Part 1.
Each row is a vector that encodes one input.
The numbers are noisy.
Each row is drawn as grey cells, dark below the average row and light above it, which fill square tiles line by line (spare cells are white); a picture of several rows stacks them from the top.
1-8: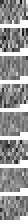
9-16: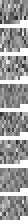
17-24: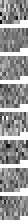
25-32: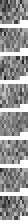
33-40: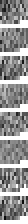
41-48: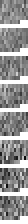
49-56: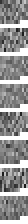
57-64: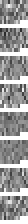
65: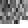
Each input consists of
a point on an 8-point line.
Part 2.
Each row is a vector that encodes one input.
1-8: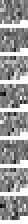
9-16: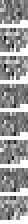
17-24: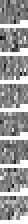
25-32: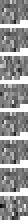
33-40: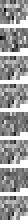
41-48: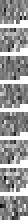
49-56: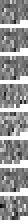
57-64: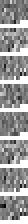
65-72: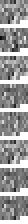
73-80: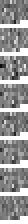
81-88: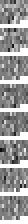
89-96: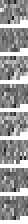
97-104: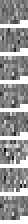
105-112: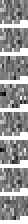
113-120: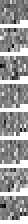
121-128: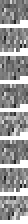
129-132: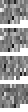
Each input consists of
a point on a 3-point line and a point on a 4-point line.
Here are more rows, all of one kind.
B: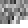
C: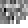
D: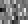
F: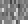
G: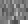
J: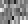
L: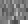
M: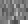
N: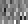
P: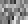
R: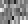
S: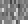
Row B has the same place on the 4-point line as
C, J, P and R.
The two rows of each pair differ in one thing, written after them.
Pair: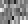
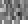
the place on the 4-point line
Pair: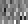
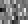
the place on the 4-point line
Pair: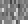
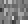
the place on the 4-point line
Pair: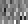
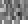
the place on the 3-point line
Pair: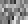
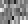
the place on the 3-point line
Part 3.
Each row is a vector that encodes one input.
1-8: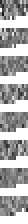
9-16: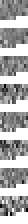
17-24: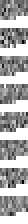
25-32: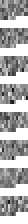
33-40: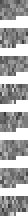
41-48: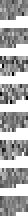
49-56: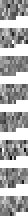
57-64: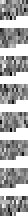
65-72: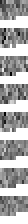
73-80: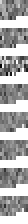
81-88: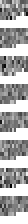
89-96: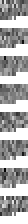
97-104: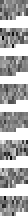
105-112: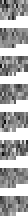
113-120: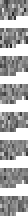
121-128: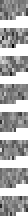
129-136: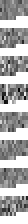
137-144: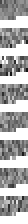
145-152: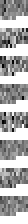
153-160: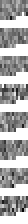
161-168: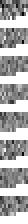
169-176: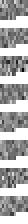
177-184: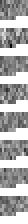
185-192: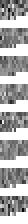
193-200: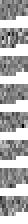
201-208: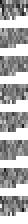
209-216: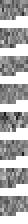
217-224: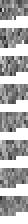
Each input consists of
either a fixed value, or three true/false values.
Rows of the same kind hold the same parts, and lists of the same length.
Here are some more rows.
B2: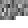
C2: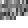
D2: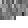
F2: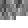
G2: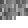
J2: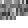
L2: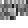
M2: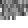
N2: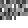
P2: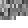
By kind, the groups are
B2, D2, F2, G2, M2, N2, P2
C2, J2, L2

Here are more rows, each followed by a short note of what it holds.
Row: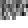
three true/false values
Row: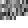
a fixed value
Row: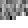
three true/false values
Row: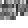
a fixed value
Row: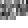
a fixed value
